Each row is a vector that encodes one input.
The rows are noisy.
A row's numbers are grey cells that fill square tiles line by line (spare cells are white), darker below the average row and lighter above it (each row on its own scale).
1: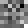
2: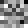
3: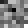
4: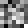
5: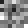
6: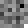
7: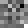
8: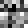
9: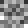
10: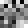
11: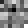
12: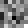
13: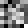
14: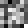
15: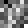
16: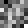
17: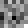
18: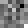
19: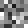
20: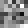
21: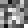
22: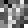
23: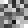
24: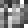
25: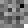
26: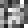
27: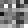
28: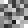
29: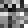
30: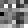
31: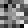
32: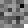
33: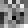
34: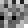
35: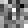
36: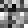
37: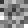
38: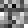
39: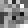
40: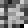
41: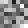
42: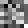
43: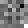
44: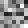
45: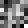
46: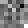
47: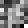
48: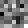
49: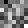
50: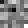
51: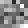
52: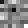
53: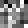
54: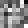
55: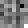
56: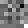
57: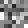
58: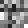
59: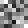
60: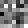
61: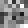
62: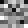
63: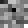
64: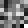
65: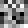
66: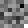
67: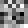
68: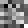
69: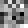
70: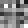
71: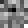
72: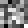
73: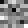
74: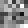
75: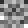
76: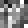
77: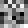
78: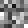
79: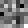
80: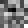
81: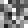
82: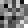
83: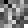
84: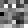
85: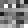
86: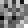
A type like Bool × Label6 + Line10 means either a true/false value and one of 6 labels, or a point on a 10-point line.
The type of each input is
Label4.
